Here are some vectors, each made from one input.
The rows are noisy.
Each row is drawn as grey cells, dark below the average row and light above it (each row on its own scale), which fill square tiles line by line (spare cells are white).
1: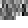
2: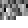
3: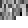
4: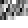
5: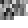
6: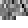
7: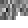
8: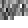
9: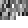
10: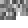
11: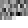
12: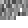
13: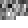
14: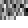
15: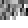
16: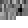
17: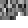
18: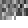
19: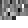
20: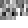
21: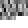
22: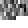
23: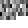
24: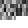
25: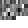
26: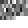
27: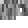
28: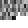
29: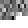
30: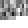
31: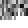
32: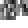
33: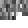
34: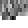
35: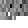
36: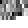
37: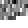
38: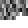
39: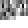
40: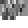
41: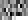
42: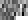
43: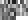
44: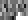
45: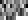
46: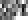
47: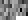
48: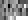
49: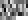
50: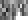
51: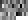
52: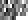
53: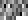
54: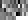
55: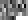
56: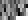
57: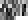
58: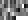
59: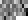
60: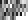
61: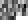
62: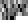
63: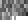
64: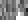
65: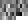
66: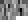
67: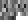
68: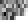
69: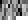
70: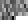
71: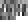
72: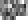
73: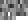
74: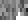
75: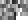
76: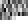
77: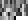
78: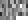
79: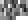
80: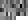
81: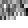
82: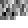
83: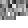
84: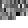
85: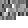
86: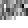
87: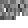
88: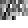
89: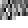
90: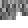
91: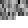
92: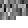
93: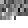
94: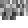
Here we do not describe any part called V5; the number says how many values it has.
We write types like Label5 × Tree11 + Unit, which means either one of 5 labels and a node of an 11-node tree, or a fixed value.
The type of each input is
Bool × (Circle6 + V5).
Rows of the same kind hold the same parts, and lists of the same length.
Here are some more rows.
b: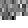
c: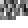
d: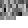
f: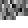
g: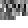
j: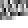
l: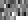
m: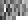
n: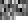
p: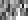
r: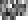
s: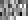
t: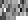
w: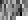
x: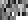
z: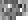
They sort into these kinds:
b, c, f, g, m, p, r, t, z
d, j, l, n, s, w, x

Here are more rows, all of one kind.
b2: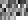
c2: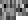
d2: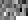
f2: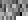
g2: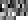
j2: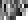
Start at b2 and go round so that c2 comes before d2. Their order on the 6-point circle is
b2, j2, c2, d2, f2, g2.
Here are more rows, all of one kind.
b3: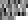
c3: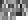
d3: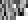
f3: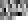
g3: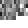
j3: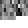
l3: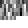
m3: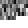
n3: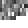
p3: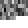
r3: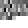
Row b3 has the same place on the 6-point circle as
f3 and r3.
